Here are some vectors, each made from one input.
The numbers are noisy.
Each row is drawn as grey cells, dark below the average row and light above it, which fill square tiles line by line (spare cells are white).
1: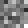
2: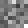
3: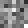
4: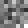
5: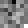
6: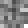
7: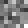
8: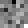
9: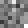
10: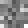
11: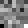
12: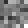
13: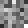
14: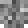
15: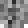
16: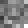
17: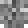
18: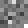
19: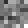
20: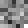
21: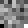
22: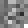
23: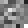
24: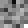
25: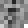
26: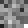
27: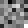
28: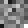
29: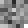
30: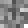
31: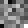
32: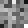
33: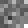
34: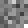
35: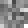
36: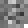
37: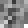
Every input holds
a point on a 5-point circle, a point on a 3-point line and a point on a 4-point line.
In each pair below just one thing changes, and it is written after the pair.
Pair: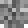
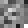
the place on the 5-point circle
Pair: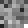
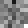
the place on the 5-point circle
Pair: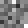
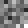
the place on the 4-point line
